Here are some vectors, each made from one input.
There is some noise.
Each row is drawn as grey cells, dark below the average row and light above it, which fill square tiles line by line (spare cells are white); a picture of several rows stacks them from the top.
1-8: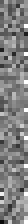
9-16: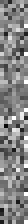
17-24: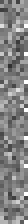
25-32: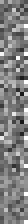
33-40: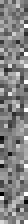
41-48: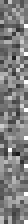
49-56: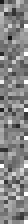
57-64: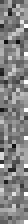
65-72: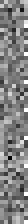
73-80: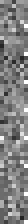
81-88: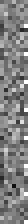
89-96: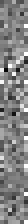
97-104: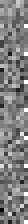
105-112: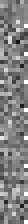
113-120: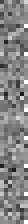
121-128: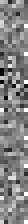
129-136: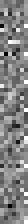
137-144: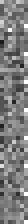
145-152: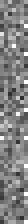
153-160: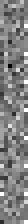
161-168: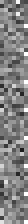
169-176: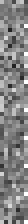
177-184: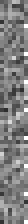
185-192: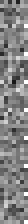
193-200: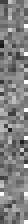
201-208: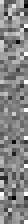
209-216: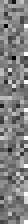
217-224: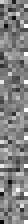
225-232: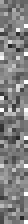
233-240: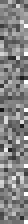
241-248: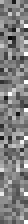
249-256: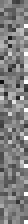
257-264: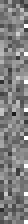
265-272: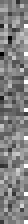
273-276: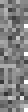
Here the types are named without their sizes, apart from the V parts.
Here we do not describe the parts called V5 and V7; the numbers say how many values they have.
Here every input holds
a true/false value and a value of V5, together with either a point on a line, or a value of V7.
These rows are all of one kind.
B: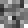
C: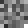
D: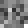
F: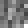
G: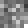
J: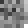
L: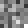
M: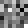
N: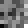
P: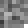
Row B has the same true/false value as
G, L and P.
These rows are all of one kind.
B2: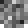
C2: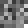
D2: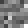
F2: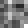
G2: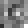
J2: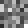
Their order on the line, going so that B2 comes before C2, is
B2, F2, D2, C2, J2, G2.
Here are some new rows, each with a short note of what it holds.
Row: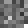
a point on a line, a true/false value and a value of V5
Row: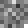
a point on a line, a true/false value and a value of V5
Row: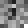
a true/false value, a value of V5 and a value of V7
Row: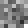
a true/false value, a value of V5 and a value of V7
